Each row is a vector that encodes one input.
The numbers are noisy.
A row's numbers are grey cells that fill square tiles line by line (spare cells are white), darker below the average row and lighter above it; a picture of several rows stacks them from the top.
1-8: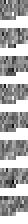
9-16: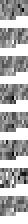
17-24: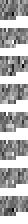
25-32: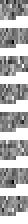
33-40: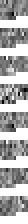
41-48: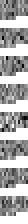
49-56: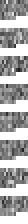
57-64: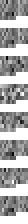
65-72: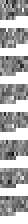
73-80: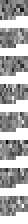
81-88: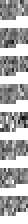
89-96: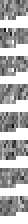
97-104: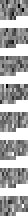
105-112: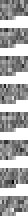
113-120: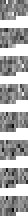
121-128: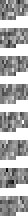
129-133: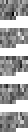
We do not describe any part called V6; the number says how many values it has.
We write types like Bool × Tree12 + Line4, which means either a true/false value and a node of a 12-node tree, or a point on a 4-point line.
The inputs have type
List2(Bool × V6).
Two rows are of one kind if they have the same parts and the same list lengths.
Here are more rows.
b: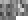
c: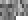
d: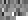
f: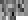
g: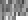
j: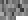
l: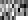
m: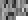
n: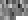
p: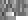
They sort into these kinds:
b, c, m
d, f, g, j, n, p
l

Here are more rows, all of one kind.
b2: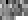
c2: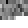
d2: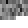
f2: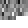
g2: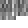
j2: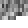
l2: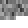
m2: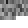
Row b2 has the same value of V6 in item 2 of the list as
c2 and l2.
